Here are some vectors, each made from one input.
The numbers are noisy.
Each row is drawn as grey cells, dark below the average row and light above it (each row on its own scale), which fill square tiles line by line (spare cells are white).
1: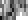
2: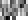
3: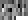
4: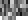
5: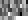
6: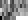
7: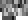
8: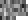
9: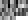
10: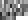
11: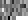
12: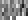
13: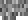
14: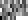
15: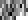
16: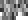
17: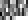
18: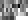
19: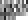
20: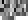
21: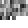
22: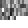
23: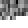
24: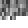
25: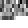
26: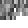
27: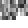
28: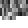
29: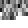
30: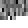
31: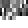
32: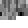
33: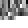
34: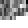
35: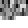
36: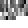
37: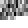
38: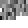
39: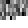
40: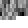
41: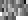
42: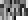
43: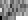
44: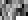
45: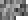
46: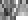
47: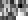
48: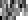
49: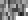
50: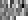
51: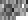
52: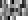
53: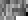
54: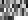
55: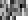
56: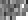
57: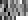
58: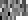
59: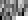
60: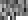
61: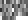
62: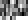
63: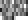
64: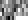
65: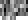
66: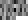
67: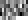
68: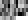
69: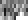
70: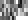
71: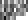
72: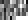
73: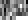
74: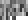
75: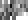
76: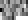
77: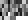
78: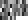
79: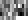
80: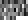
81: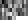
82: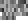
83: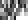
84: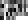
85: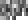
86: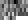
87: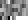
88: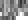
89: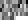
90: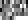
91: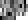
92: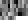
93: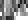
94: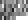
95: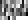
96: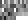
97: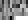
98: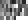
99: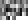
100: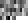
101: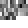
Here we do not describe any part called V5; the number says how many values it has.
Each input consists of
one of 6 labels and a value of V5, together with either a fixed value, or three true/false values.
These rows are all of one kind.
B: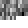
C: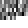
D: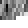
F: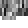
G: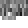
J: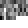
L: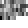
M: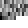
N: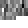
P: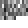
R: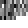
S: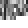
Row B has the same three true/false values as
C and M.
